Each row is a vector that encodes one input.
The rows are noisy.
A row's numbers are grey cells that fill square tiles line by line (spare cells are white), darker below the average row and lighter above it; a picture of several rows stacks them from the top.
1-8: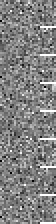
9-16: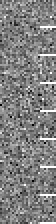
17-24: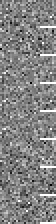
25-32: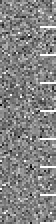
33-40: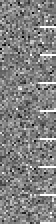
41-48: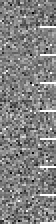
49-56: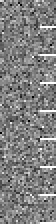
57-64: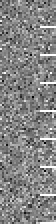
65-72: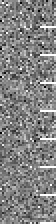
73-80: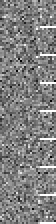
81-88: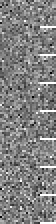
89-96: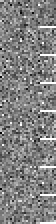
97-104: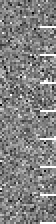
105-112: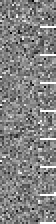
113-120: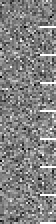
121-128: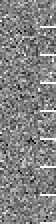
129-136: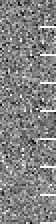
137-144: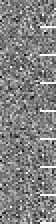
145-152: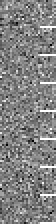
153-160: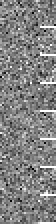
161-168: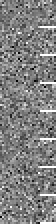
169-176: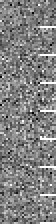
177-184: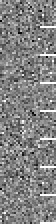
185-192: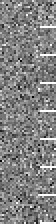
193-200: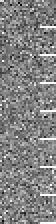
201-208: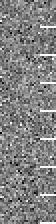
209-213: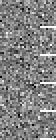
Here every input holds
a node of a 13-node tree, together with either a point on a 4-point line, or a node of a 13-node tree.
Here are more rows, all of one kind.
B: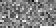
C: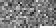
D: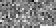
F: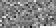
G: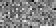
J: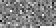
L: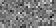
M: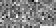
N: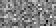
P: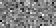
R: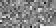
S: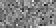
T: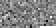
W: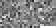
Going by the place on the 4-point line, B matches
C, J and R.
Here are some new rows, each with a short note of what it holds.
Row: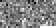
a node of each of two 13-node trees
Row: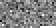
a point on a 4-point line and a node of a 13-node tree
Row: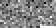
a node of each of two 13-node trees
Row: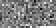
a node of each of two 13-node trees
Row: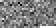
a point on a 4-point line and a node of a 13-node tree
